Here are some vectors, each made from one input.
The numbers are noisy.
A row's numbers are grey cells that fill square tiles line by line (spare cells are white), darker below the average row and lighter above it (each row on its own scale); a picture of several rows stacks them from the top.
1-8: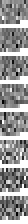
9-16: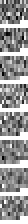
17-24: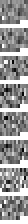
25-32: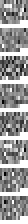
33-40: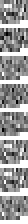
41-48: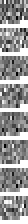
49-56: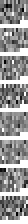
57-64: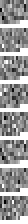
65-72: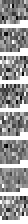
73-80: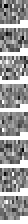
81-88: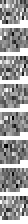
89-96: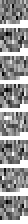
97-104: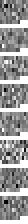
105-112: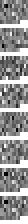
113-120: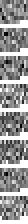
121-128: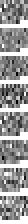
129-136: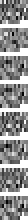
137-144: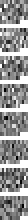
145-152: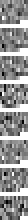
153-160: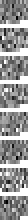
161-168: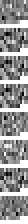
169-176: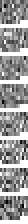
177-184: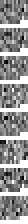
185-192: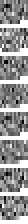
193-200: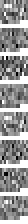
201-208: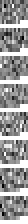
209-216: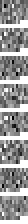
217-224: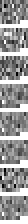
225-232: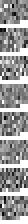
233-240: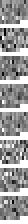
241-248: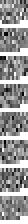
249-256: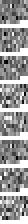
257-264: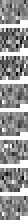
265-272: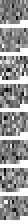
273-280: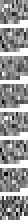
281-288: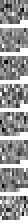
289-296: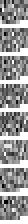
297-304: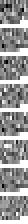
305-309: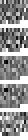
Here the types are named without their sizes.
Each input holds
either a point on a circle and a true/false value, or a fixed value.
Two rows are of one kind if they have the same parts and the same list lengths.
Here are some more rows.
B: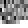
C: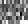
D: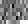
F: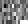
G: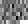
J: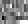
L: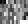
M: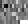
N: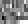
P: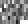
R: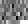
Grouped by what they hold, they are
B, C, D, F, G, J, M, N, P, R
L

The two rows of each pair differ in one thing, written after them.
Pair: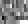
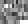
the true/false value
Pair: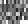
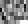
the place on the circle
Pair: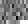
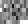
the true/false value
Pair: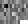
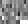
the true/false value
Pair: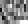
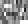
the true/false value
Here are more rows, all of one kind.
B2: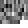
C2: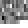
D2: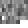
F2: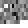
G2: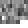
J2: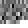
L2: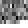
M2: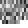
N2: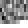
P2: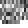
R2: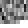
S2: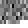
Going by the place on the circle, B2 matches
D2 and G2.
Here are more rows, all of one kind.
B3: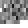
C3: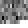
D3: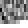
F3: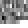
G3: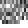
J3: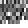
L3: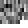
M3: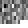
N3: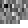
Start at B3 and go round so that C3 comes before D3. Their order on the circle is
B3, C3, F3, D3, G3, M3, N3, L3, J3.
